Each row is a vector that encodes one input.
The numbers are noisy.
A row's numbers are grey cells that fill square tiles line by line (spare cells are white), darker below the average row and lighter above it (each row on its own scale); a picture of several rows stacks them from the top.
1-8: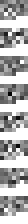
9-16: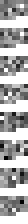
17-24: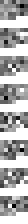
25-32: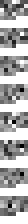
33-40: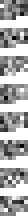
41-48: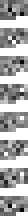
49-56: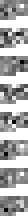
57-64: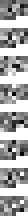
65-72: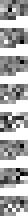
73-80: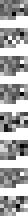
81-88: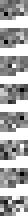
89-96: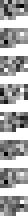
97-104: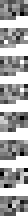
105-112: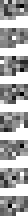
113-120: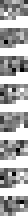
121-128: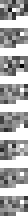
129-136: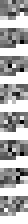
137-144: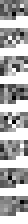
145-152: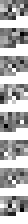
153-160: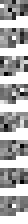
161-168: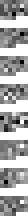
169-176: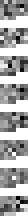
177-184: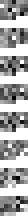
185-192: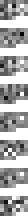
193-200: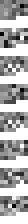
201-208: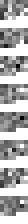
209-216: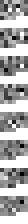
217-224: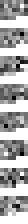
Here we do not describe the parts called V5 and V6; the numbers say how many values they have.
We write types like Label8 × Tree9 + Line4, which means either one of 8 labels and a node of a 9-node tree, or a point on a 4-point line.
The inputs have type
(Bool × Bool × Bool + Unit) × V5 + Line11 × V6.
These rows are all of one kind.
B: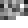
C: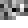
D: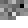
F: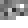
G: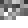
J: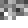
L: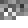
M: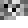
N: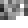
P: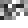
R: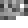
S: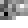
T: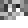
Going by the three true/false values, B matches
G, J, L and R.
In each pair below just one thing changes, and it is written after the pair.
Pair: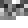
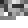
one of the three true/false values
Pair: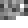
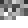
the value of V5
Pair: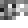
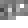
one of the three true/false values
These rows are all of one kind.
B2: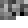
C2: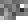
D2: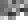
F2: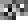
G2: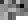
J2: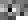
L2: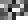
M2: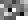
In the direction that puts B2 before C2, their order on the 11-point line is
G2, B2, M2, J2, L2, F2, C2, D2.
